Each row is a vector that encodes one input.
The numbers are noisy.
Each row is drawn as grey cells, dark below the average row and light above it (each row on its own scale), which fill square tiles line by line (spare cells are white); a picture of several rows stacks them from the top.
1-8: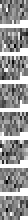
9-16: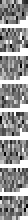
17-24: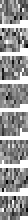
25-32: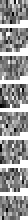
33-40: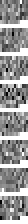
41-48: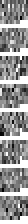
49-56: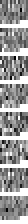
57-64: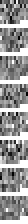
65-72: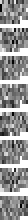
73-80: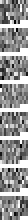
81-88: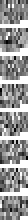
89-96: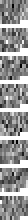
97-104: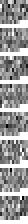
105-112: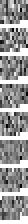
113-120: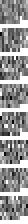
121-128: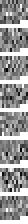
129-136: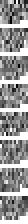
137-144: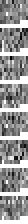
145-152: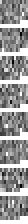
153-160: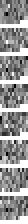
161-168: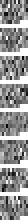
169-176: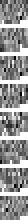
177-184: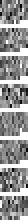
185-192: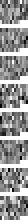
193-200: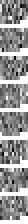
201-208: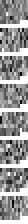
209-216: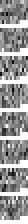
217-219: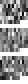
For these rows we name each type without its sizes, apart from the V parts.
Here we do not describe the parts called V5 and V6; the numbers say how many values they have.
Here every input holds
a point on a line, together with either a point on a circle, or a value of V5 and a value of V6.
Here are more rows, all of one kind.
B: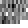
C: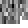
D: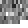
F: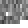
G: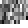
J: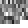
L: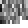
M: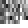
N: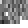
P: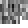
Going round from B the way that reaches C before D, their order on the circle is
B, C, P, N, L, G, M, F, D, J.
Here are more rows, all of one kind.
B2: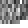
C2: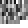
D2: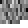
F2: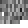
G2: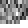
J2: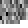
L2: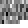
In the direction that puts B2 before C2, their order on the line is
J2, L2, D2, B2, F2, C2, G2.
